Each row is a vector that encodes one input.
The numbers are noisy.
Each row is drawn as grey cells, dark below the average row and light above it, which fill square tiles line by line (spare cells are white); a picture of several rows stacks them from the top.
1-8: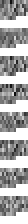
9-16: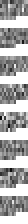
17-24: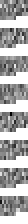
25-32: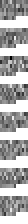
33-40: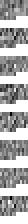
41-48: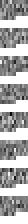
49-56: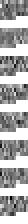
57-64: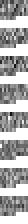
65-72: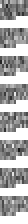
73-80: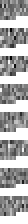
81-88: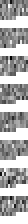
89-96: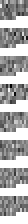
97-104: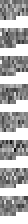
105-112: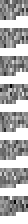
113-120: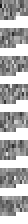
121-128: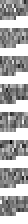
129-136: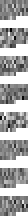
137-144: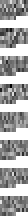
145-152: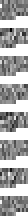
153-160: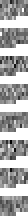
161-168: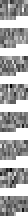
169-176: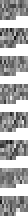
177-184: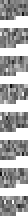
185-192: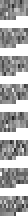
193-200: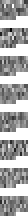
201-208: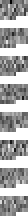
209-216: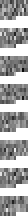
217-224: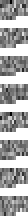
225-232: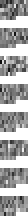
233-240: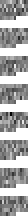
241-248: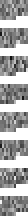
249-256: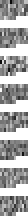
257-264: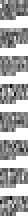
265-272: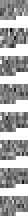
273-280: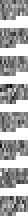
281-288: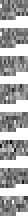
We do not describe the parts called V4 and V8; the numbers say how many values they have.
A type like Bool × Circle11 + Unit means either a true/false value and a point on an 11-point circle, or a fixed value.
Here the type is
List3(Line11) + V4 × V8.
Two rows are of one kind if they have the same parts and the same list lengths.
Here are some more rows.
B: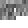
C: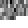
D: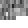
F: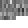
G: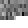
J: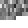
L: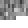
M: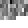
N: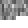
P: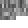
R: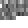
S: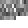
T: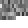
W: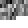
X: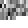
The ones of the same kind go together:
B, D, L, P
C, M, W
F, J, N, S
G, R, T
X

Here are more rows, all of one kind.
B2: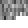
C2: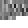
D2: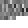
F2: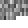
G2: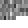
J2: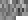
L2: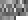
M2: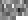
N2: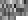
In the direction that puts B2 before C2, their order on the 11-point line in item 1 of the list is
N2, L2, M2, J2, B2, F2, G2, D2, C2.
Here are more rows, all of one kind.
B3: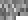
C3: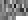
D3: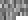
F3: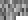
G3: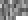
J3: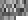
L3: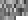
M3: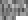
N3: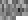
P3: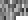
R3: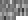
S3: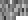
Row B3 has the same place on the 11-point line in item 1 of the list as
G3 and M3.
